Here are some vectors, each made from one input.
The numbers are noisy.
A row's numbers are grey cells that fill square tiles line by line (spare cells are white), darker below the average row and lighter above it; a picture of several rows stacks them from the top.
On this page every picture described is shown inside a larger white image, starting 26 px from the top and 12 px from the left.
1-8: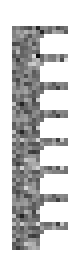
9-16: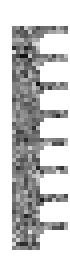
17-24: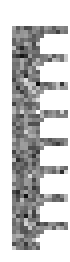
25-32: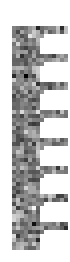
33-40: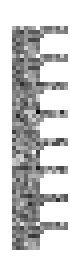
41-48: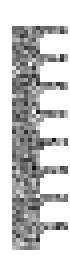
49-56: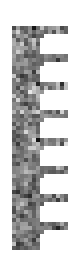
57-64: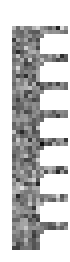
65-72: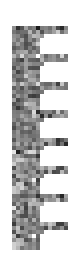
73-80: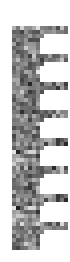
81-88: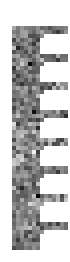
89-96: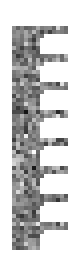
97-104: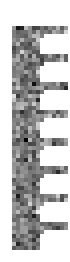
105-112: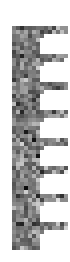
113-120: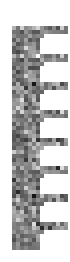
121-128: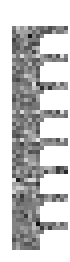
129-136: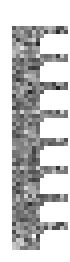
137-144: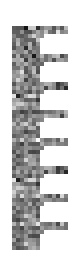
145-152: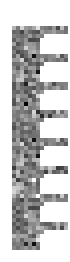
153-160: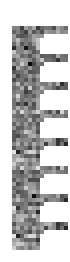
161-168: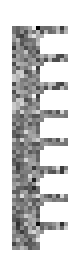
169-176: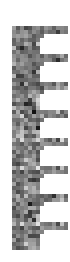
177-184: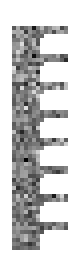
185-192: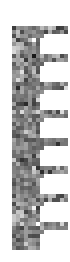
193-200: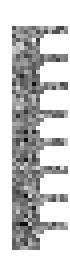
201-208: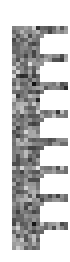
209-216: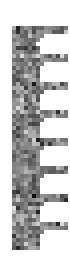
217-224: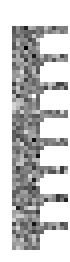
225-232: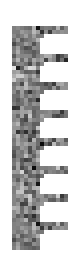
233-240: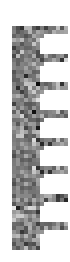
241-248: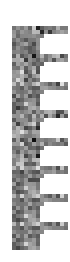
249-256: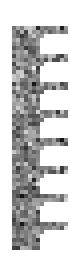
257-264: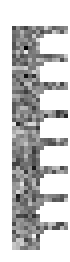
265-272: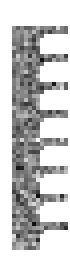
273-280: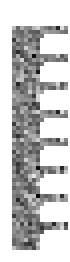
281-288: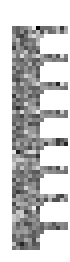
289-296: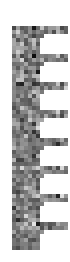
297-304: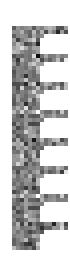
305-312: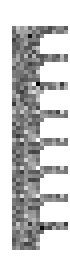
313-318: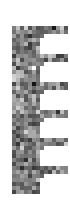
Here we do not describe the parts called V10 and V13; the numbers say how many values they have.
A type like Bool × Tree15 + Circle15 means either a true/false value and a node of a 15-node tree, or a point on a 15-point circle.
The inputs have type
Bool × Bool × Bool + (Line7 + V13) × V10 + Tree11.
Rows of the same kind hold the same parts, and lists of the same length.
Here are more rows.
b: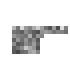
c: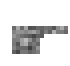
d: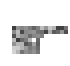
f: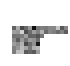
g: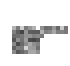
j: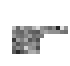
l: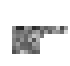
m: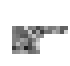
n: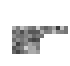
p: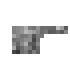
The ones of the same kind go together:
b, g, j, n
c, p
d, f
l, m

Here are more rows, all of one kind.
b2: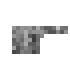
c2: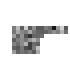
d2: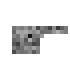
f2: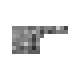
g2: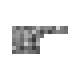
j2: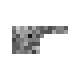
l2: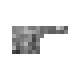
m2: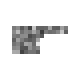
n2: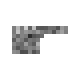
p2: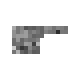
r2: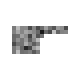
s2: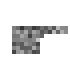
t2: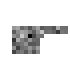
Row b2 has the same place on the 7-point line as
d2, j2 and t2.
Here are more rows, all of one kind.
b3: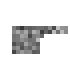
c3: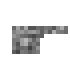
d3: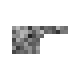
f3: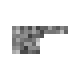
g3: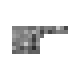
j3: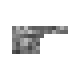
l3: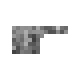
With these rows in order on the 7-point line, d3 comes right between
j3 and l3.
